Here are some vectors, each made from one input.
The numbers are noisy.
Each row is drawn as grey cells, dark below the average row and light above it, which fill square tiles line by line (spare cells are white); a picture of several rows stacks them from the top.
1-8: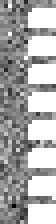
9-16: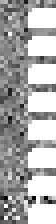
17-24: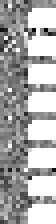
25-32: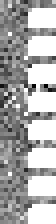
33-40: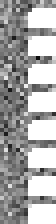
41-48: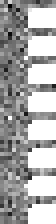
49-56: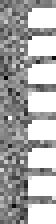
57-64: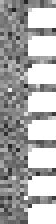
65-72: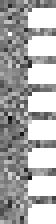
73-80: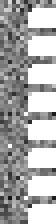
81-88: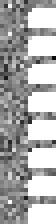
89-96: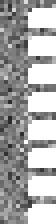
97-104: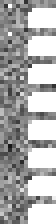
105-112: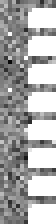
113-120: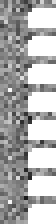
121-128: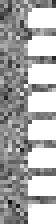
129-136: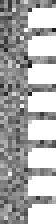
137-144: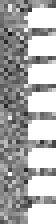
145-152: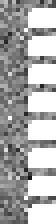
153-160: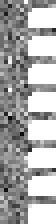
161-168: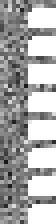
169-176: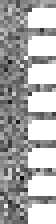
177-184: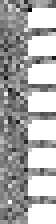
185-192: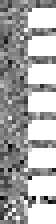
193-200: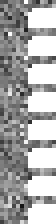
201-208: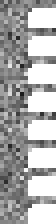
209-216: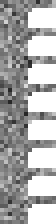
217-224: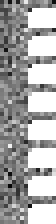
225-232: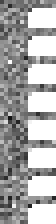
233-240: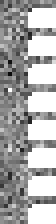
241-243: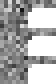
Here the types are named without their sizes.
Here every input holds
either a point on a circle, or a fixed value.
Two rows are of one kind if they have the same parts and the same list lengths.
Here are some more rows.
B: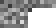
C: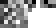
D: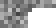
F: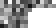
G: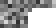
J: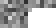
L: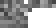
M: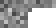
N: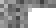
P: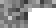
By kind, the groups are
B, D, F, G, J, L, M, N, P
C

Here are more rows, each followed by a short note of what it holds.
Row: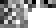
a fixed value
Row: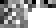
a fixed value
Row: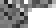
a point on a circle
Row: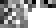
a fixed value
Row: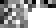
a fixed value
